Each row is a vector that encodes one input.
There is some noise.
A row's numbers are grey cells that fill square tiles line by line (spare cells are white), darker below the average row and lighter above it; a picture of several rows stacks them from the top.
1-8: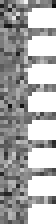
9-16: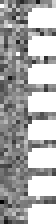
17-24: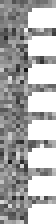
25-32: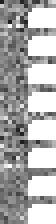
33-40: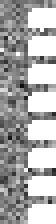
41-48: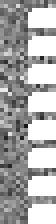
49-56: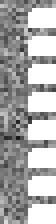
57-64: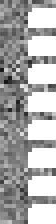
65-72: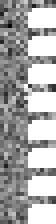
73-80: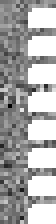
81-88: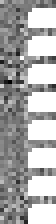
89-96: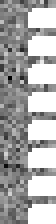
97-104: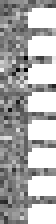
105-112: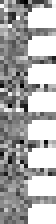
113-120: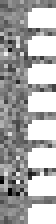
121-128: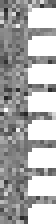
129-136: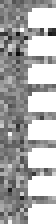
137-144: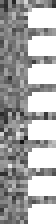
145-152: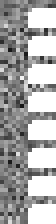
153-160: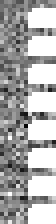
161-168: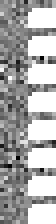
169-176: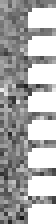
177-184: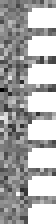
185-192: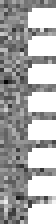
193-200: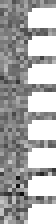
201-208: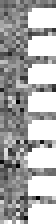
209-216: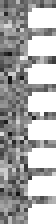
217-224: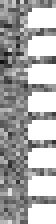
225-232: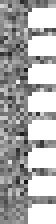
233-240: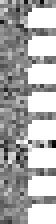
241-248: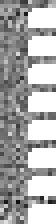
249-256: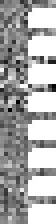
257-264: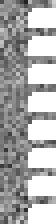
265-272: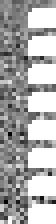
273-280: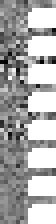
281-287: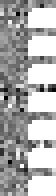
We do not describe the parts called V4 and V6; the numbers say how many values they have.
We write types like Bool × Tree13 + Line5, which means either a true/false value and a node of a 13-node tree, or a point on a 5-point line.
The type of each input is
Bool × V4 × V6 + Line5 + Line11.
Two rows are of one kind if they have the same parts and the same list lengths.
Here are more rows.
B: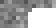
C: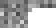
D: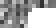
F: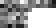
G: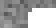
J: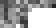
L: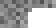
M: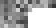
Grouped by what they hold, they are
B, C, L
D, F, G
J, M

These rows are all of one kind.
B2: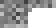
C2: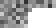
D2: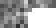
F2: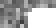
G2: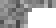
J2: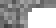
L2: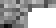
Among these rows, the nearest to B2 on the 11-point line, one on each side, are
C2 and J2.
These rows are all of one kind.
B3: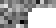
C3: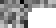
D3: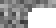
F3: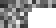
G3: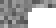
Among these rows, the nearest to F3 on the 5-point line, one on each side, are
B3 and G3.
